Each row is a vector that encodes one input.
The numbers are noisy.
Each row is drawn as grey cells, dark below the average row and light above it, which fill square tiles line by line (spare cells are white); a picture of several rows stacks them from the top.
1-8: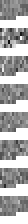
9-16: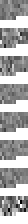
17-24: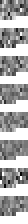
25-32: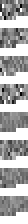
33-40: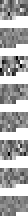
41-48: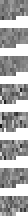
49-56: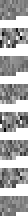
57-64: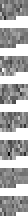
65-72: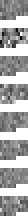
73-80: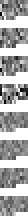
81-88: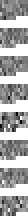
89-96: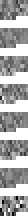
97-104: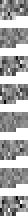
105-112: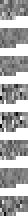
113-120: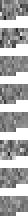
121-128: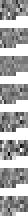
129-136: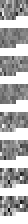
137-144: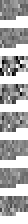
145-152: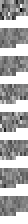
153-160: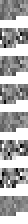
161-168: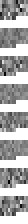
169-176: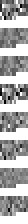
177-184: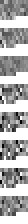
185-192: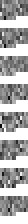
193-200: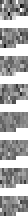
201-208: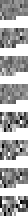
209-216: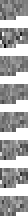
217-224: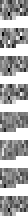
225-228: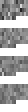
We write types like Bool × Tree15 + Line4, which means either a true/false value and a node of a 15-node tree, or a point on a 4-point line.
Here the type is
Line3 × Line4 + List2(Line6).
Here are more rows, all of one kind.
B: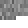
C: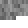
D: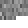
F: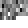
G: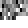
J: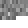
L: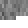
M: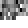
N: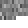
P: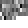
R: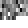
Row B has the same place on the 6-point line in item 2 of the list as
G and N.
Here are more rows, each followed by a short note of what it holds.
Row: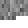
a list of one item
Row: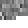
a list of two items
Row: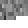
a list of two items
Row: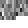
the empty list
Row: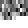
a point on a 3-point line and a point on a 4-point line
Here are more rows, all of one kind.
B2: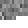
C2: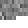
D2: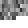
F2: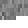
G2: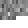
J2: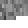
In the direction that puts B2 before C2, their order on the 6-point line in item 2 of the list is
F2, B2, C2, G2, J2, D2.
